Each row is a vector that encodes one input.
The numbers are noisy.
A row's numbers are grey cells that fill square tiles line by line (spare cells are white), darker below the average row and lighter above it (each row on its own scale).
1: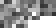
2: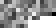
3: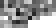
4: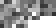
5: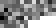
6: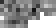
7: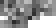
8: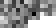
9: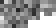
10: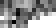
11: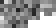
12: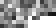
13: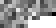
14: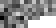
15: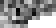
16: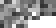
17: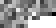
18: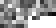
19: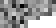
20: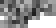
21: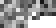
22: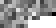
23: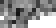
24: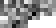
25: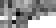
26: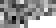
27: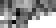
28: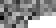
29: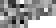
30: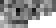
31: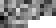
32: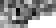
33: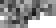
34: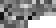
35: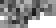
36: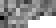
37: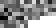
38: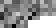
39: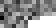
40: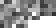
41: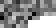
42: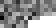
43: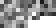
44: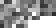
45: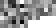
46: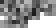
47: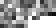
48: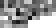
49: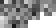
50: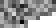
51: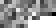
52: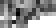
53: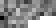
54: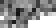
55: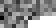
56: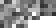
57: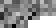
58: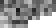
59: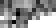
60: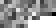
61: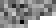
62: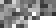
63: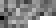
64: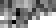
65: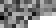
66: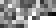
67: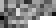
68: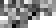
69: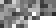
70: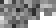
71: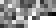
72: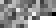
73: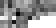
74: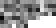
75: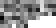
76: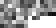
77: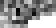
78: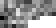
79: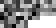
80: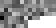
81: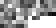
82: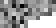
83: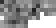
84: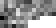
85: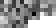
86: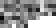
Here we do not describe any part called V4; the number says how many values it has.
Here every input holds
a list of up to two items, each a true/false value and a value of V4.
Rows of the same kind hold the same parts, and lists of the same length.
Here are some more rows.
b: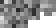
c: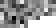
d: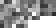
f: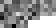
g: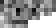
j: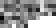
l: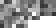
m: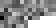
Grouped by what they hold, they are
b, c, f, g, m
d, l
j

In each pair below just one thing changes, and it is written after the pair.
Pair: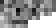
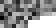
the true/false value in item 1 of the list
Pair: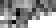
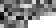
the true/false value in item 1 of the list
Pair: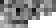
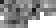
the value of V4 in item 1 of the list
